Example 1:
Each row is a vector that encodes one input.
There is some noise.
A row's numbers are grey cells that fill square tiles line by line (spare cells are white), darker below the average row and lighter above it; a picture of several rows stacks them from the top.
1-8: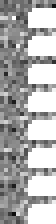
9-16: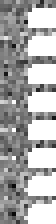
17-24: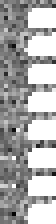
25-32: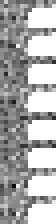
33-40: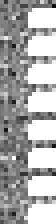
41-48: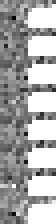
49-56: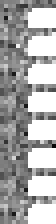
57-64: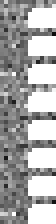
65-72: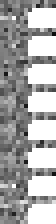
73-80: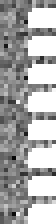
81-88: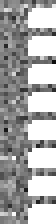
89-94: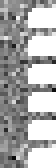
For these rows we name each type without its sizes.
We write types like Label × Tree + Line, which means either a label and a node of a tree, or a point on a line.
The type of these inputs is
Bool × Bool × Bool + Tree.
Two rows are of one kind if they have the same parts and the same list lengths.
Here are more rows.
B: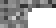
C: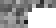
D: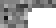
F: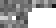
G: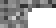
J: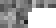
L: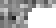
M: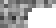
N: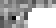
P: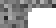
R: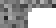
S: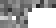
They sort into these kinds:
B, C, D, F, G, J, P, R, S
L, M, N

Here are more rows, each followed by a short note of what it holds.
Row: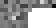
three true/false values
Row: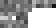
three true/false values
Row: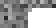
three true/false values
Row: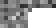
three true/false values
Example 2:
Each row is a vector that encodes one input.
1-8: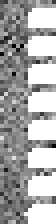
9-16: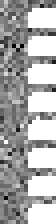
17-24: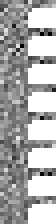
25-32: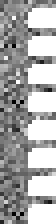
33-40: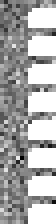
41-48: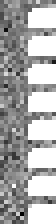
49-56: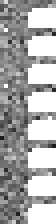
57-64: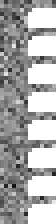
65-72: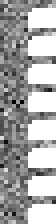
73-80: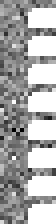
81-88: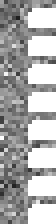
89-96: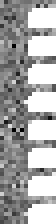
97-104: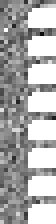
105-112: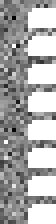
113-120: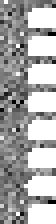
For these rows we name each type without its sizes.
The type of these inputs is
(Bool × Bool × Bool × Bool × Bool + Unit) × Tree.
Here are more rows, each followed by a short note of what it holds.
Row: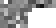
a node of a tree and five true/false values
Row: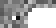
a node of a tree and five true/false values
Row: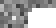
a node of a tree and five true/false values
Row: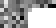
a node of a tree
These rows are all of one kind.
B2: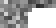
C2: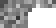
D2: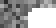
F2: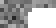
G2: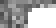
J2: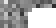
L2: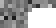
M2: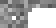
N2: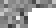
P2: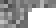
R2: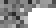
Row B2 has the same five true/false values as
J2 and L2.
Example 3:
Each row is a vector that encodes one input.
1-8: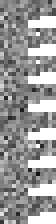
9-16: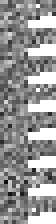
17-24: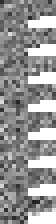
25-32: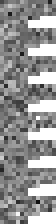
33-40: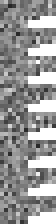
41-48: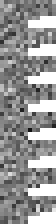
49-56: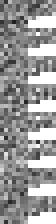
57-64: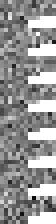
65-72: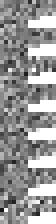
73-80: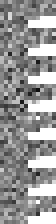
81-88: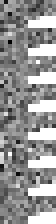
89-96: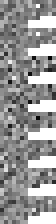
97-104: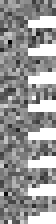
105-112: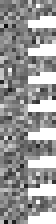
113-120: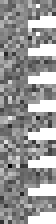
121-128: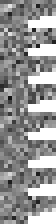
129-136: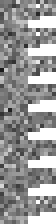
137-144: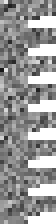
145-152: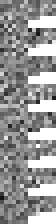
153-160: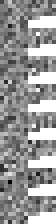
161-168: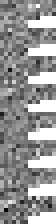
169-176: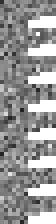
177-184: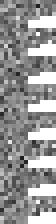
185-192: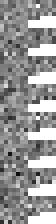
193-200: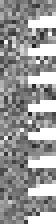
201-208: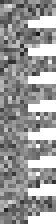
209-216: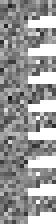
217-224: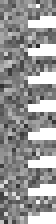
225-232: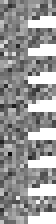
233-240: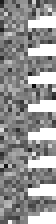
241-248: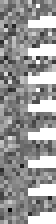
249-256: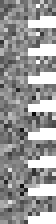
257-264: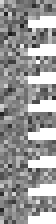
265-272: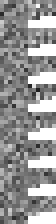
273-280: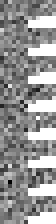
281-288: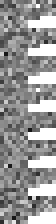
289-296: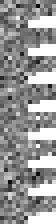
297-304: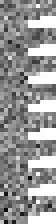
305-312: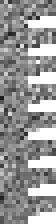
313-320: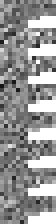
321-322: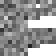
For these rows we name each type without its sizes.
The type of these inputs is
Bool × Bool × Bool × Bool + Line.
